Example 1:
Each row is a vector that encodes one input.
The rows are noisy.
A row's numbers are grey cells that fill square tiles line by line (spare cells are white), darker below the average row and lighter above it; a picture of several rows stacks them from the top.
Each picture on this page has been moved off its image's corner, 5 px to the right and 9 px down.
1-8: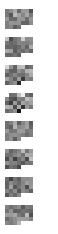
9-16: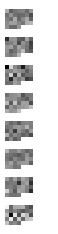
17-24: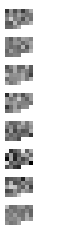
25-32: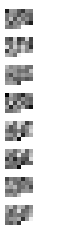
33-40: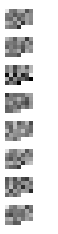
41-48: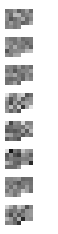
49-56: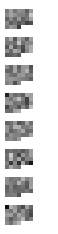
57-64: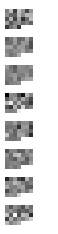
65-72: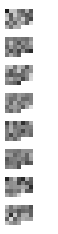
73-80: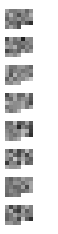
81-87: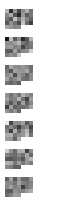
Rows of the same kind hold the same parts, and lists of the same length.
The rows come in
2 kinds.
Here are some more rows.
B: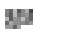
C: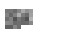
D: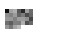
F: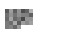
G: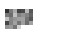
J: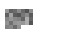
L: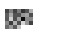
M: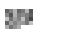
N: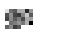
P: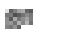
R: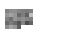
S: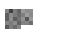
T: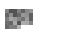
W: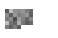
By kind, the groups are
B, C, D, G, M, R, S, W
F, J, L, N, P, T

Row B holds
a point on a 10-point line.
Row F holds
a point on a 4-point line and a point on a 6-point line.
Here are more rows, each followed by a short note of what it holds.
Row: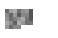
a point on a 10-point line
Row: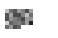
a point on a 4-point line and a point on a 6-point line
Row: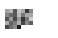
a point on a 4-point line and a point on a 6-point line
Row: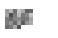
a point on a 4-point line and a point on a 6-point line
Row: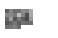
a point on a 10-point line
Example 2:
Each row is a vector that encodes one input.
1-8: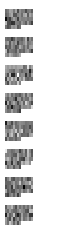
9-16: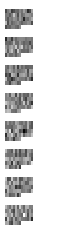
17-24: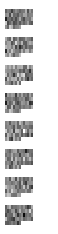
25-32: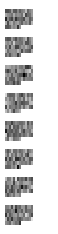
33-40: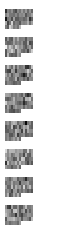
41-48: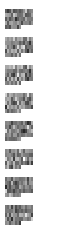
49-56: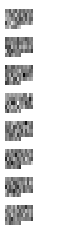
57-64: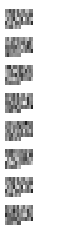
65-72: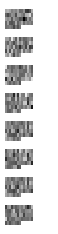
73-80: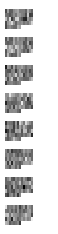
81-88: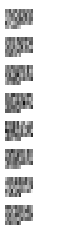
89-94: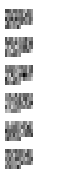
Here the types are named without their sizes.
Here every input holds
a node of a tree and four true/false values.
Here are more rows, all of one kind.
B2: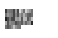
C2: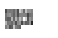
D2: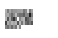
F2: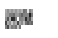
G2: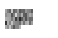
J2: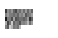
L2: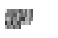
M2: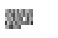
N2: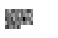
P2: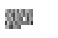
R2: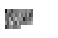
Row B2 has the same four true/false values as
J2 and R2.
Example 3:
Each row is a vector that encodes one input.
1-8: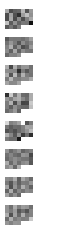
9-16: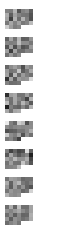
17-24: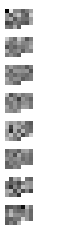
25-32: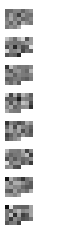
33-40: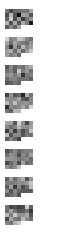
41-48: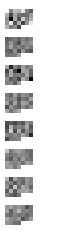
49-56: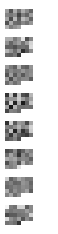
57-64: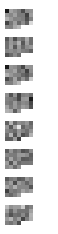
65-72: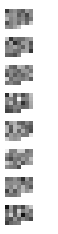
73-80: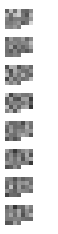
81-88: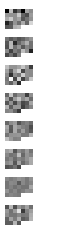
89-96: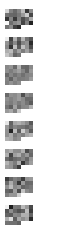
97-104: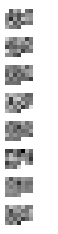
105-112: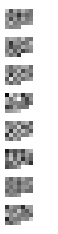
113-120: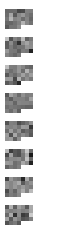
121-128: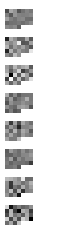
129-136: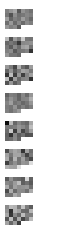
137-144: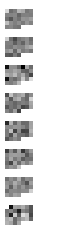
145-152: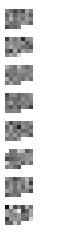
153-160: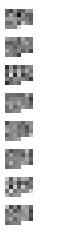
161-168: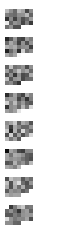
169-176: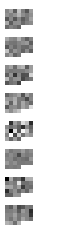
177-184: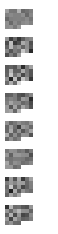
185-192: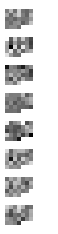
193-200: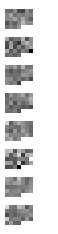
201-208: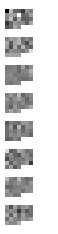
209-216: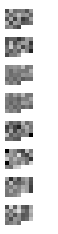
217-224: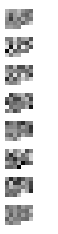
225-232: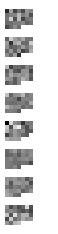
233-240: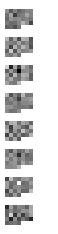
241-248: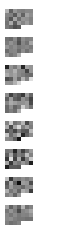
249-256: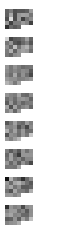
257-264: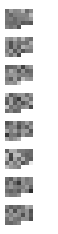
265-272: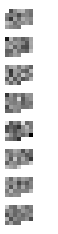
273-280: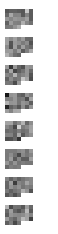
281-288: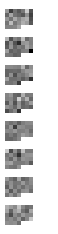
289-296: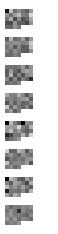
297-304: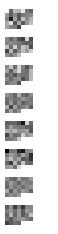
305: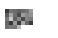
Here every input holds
either a point on a 4-point line and a point on a 6-point line, or a point on a 19-point line.
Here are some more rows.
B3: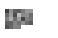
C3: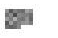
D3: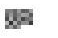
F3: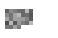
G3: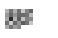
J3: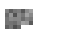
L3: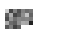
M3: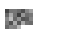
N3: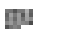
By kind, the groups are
B3, C3, F3, J3, L3, N3
D3, G3, M3

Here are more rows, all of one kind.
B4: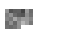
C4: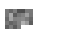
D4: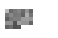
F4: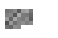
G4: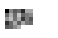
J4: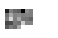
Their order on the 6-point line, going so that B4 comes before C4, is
B4, D4, J4, C4, F4, G4.
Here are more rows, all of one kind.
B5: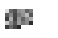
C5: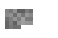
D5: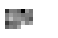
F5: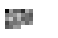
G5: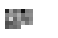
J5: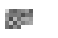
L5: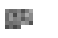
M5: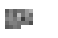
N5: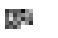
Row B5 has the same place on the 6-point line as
D5, F5 and G5.
